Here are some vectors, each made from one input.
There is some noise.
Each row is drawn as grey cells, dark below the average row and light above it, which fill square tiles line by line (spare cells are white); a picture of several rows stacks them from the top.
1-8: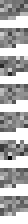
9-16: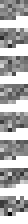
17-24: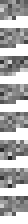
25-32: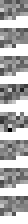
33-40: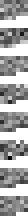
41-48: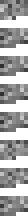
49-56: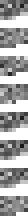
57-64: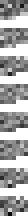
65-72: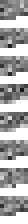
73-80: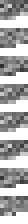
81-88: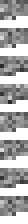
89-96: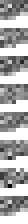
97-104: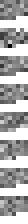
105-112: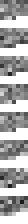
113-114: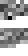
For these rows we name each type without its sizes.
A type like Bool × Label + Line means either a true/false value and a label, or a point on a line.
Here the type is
Line.
